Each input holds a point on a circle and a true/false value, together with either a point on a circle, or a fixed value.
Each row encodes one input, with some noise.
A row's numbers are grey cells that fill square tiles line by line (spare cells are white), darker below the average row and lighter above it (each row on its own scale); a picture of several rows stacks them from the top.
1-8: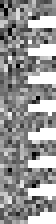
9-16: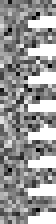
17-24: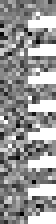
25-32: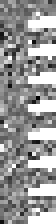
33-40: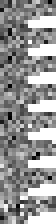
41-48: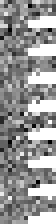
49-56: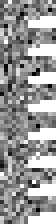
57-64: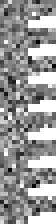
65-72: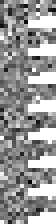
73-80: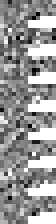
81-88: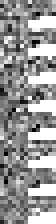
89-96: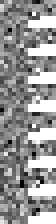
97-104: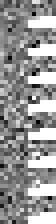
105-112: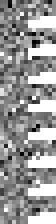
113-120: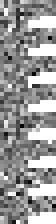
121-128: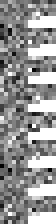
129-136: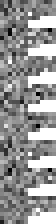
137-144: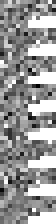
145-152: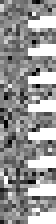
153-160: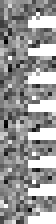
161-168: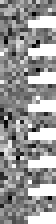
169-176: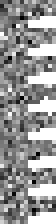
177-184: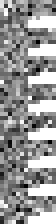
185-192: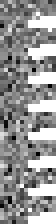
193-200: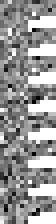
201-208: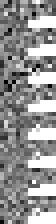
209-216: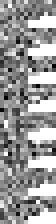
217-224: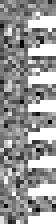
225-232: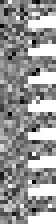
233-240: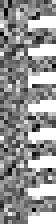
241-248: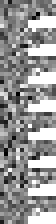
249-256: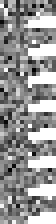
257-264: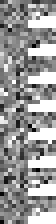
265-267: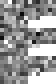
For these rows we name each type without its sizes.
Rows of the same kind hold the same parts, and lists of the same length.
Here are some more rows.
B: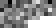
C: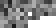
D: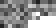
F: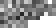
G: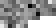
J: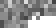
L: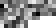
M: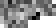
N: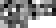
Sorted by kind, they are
B, C, D, M
F, G, J, L, N

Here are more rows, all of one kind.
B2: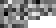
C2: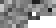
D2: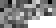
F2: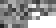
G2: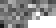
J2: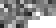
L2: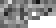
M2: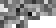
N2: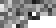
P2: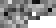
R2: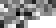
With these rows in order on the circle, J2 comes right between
D2 and R2.
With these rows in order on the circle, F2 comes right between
B2 and G2.
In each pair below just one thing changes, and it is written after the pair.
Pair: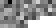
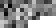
the place on the circle
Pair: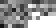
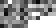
the place on the circle
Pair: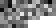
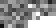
the true/false value
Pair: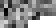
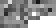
the true/false value
